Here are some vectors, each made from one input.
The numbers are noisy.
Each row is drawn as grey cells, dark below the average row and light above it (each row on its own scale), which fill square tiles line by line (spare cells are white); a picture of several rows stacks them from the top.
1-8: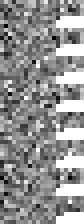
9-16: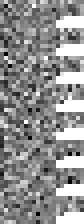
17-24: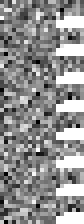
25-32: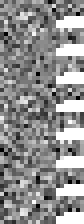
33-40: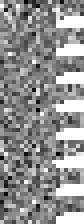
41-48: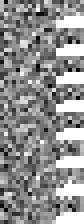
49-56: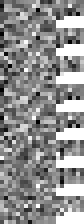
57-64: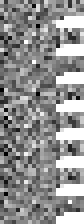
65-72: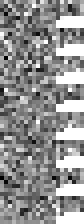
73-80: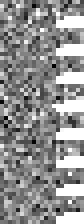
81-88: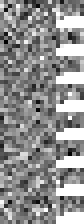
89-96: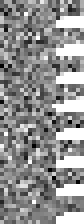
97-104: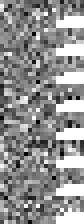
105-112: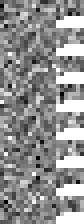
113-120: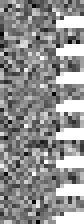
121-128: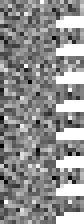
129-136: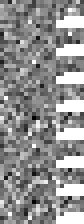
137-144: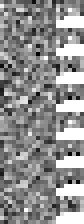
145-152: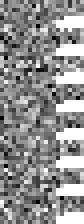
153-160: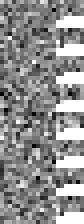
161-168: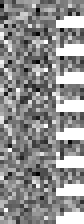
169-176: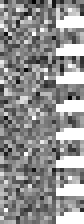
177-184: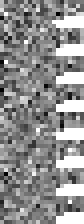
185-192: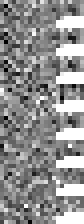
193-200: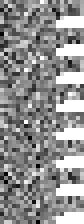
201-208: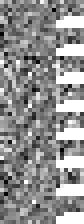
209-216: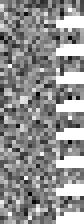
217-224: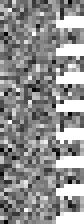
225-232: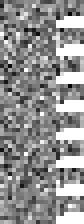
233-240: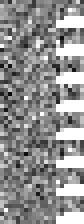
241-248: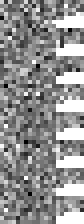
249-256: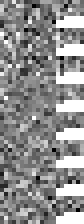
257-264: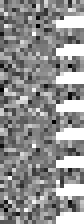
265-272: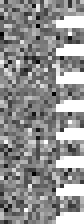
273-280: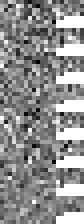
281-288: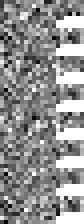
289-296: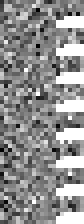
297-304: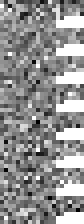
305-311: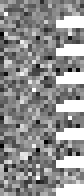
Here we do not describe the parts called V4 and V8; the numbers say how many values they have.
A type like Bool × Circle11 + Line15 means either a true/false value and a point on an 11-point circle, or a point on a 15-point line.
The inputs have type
Bool × (Tree14 + Unit) + V4 × V8.
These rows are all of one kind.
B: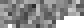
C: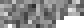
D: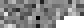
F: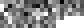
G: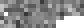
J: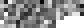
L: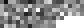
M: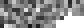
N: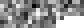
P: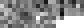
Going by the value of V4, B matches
C and N.
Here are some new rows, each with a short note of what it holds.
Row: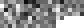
a value of V4 and a value of V8
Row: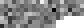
a true/false value
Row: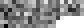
a node of a 14-node tree and a true/false value
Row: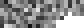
a value of V4 and a value of V8
